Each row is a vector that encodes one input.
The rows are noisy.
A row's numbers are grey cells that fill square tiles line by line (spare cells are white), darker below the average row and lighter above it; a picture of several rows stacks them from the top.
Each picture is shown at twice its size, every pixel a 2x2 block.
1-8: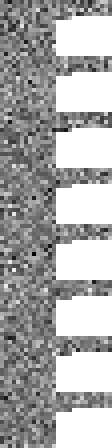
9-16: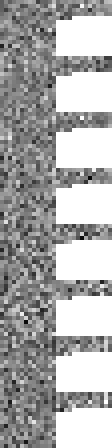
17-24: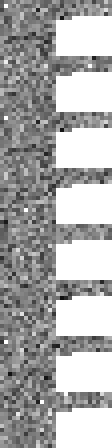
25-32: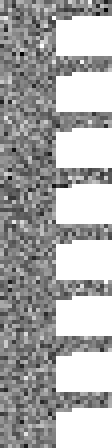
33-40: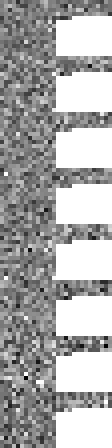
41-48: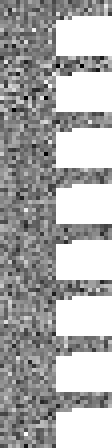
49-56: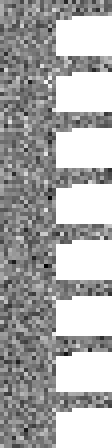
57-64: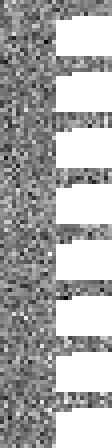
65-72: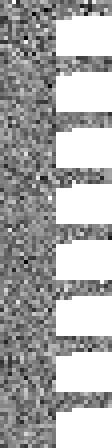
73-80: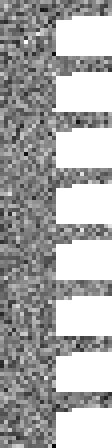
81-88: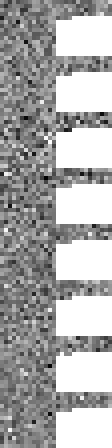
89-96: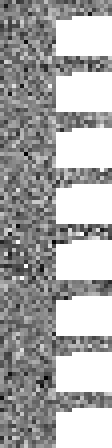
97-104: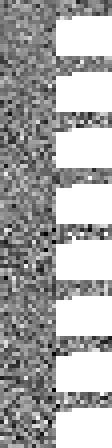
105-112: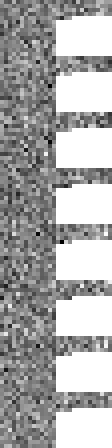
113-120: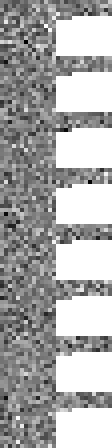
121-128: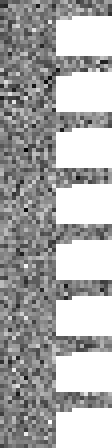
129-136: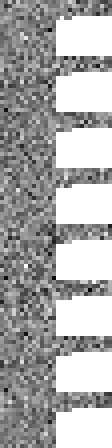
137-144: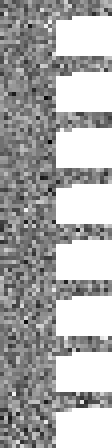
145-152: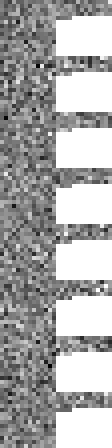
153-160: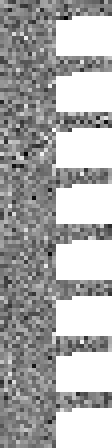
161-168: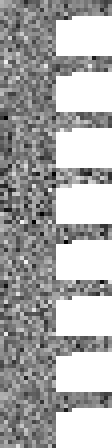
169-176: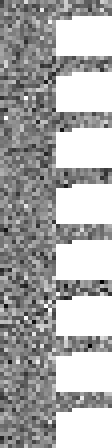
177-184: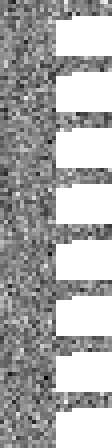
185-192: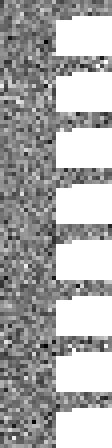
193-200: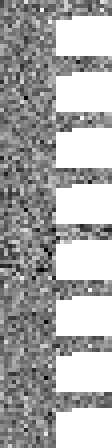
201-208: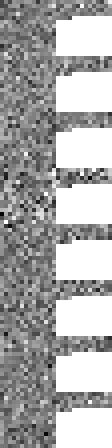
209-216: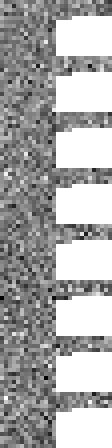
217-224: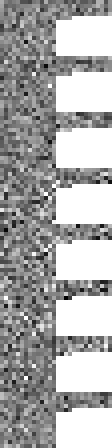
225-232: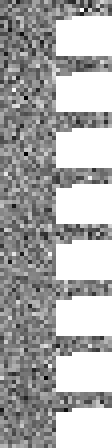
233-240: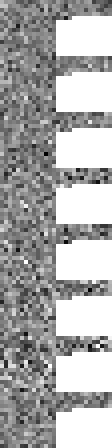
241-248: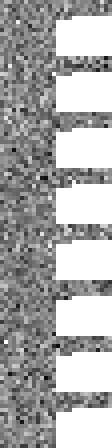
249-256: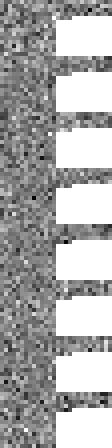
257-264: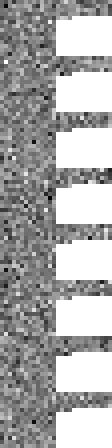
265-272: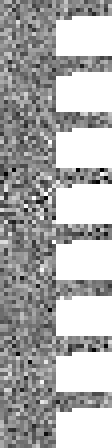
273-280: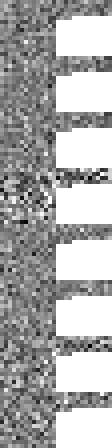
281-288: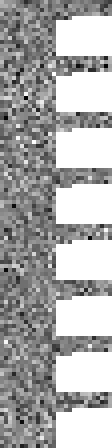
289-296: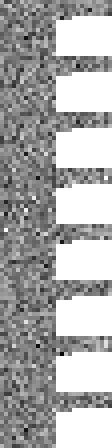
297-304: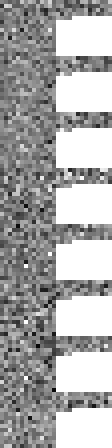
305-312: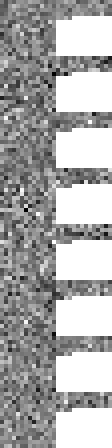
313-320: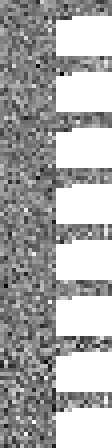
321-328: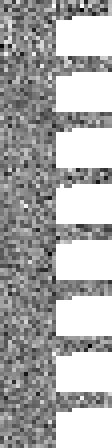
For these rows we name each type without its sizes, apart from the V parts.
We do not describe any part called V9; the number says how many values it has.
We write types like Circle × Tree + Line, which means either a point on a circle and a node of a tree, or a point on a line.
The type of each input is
(Bool × Circle + Label) × V9.
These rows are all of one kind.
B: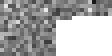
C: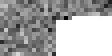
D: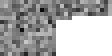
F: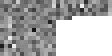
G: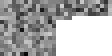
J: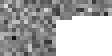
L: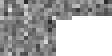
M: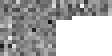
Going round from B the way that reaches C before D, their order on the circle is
B, M, F, C, G, L, J, D.
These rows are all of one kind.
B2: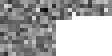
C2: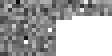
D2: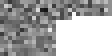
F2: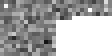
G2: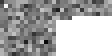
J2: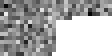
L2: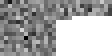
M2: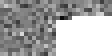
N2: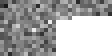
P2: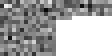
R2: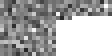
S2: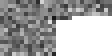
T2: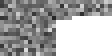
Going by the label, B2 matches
D2, F2 and R2.
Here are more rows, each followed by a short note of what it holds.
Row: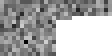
a point on a circle, a true/false value and a value of V9
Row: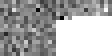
a label and a value of V9
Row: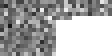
a label and a value of V9
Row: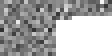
a point on a circle, a true/false value and a value of V9
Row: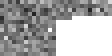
a label and a value of V9
